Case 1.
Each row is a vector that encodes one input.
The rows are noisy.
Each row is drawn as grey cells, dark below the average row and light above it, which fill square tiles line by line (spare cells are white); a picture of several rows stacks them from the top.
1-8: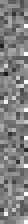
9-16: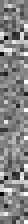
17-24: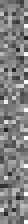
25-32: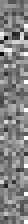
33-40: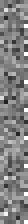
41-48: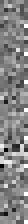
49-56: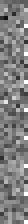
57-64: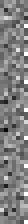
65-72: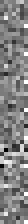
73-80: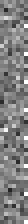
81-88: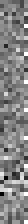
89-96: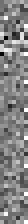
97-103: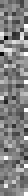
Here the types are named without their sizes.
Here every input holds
either a fixed value, or four true/false values.
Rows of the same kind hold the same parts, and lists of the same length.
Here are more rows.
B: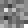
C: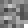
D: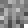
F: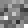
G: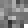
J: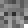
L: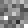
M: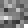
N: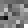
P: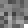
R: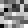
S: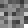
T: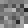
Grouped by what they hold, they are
B, C, D, F, G, J, L, M, N, P, S, T
R

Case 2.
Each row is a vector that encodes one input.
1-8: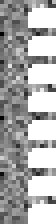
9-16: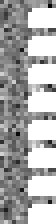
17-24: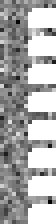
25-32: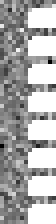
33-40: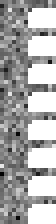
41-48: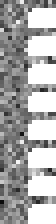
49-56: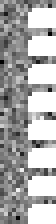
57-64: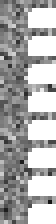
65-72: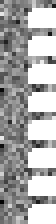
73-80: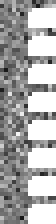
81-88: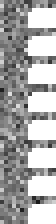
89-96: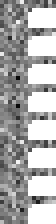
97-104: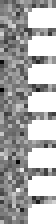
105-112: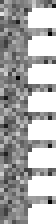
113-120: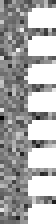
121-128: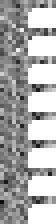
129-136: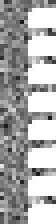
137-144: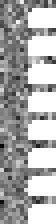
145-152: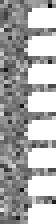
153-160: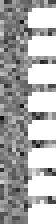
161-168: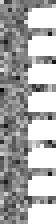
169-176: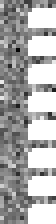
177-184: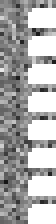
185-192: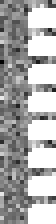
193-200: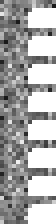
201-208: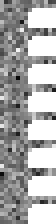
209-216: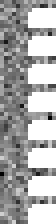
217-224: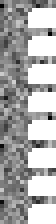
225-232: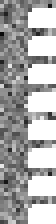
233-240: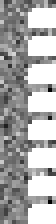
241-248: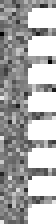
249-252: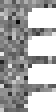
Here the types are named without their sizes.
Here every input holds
a point on a circle.
